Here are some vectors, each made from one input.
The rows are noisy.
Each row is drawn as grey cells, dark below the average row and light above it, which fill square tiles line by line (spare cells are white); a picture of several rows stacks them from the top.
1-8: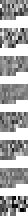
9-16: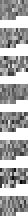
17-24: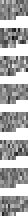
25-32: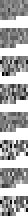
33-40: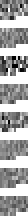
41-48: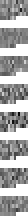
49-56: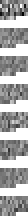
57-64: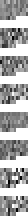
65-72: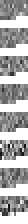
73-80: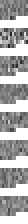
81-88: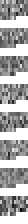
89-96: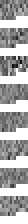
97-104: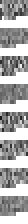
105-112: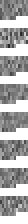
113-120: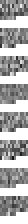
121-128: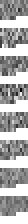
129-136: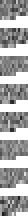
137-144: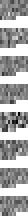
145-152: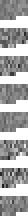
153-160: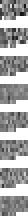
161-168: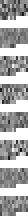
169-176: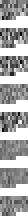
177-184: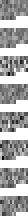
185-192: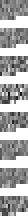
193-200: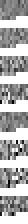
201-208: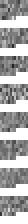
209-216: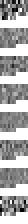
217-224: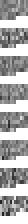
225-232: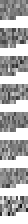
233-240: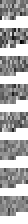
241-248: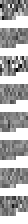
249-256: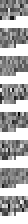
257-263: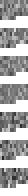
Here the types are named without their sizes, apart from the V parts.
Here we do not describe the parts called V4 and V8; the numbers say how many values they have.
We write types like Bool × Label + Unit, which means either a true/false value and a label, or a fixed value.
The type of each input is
Bool × (Line + V4) × V8 + Tree.
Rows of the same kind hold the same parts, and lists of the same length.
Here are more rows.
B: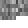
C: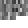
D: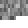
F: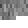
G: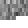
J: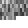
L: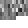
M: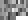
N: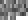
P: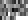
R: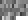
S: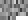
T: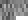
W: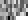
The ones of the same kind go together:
B, C, D, L, M
F, N, R, T
G, J, P, S, W

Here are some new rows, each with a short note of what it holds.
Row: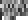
a point on a line, a true/false value and a value of V8
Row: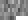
a true/false value, a value of V4 and a value of V8
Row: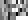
a true/false value, a value of V4 and a value of V8
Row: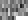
a node of a tree
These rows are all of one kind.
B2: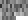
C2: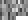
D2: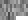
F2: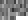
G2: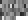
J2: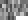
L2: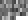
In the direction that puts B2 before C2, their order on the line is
B2, L2, G2, D2, C2, J2, F2.
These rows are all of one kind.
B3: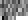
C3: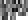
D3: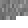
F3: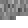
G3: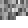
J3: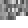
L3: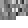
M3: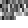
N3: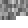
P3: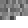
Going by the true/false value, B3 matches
D3, G3, M3 and P3.
